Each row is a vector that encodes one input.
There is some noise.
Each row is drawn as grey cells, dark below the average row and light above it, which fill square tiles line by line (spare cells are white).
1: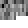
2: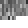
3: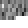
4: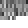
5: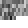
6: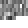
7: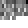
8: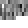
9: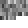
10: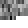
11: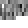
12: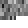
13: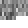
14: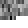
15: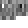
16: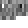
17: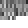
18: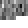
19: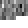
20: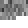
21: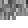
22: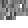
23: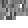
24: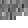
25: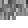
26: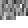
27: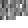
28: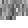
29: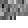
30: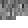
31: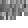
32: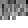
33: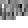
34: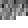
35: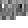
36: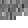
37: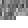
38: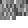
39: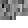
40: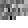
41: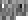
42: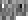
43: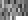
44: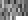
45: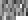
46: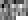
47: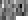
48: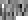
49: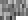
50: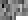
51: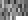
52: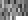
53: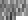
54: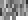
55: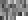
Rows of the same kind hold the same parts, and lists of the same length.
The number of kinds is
2.
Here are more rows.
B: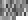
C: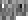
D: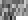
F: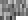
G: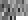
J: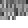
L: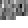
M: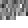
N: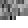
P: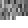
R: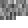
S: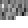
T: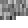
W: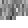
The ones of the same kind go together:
B, D, F, G, J, M, N, R, T, W
C, L, P, S

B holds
a point on a 5-point line and a node of an 8-node tree.
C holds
a point on a 5-point line.
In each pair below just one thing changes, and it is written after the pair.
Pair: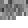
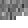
the node of the tree
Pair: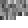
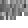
the place on the 5-point line
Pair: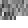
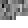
the place on the 5-point line
